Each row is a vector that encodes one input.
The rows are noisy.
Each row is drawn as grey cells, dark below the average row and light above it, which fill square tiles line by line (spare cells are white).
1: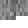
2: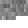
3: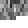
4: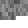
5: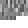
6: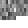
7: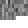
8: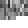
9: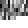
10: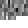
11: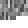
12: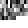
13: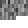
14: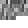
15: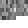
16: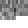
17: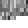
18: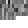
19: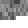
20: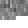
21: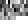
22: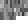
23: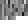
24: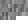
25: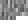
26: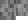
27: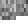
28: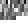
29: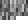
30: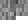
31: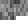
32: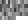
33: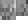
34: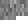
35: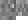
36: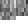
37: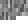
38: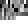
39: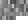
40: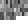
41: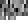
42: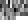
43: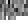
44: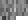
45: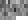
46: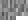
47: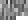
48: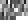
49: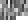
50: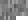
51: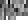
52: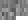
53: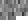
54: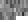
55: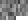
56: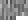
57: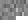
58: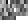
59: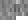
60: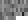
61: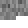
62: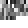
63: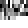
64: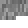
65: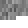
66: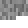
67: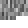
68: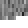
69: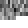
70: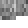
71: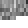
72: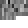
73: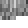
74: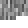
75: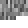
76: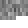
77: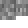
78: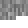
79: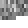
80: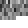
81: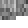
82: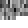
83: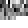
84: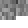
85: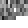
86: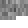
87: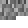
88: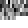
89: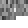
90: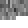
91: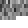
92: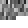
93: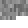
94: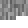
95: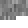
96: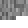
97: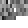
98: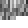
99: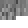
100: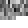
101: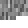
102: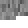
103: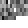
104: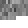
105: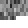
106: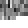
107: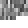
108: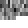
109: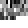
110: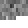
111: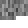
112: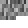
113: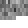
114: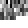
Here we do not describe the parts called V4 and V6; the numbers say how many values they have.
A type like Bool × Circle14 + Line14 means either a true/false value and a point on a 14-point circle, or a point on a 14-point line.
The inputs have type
Line5 × (Line5 + V6) × V4.
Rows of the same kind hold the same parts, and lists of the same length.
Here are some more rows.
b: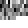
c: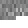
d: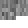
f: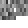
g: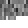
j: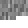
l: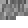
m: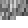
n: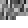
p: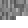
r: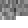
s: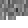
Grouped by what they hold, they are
b, c, d, j, l, n, p, r
f, g, m, s

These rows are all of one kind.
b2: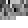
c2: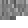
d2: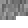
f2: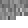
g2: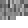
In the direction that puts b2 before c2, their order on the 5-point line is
b2, d2, c2, g2, f2.
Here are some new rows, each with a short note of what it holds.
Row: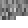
a point on each of two 5-point lines and a value of V4
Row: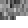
a point on each of two 5-point lines and a value of V4
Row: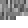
a point on a 5-point line, a value of V4 and a value of V6
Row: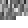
a point on a 5-point line, a value of V4 and a value of V6
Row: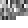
a point on each of two 5-point lines and a value of V4
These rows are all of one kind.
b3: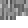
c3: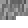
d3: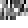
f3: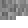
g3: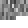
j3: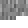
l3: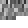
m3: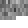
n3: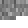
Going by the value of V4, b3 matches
c3 and l3.
